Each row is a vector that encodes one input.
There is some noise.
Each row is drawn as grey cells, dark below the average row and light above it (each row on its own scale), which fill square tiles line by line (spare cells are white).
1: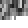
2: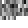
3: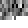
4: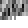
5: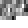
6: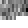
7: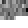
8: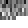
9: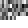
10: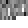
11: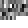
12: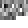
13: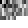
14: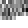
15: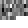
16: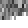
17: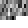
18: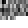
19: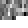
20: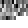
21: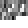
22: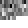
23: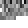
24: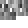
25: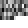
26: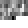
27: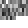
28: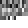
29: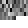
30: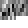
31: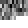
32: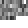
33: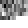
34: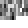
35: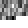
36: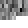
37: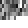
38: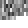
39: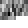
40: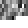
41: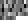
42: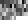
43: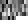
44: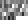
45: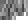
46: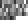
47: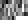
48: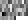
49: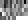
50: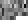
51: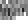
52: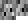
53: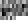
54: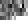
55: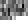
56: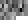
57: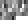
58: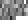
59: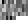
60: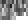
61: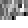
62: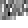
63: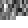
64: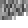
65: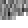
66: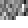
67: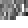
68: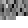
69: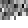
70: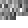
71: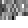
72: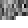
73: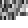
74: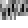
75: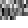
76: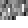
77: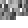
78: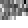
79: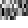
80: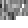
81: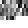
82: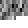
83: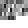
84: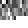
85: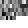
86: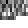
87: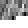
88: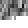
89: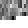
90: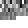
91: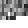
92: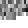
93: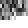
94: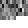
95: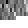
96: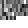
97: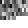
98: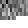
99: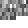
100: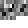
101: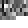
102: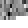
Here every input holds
either a fixed value, or one of 9 labels and four true/false values.
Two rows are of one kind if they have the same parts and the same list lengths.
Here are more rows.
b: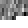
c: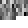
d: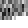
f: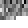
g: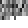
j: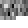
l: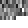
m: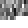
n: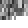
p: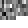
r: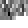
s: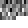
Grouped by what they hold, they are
b, c, d, g, j, l, m, n, p, r
f, s

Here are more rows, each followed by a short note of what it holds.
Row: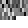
one of 9 labels and four true/false values
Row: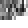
one of 9 labels and four true/false values
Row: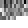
a fixed value
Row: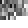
one of 9 labels and four true/false values
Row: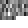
one of 9 labels and four true/false values
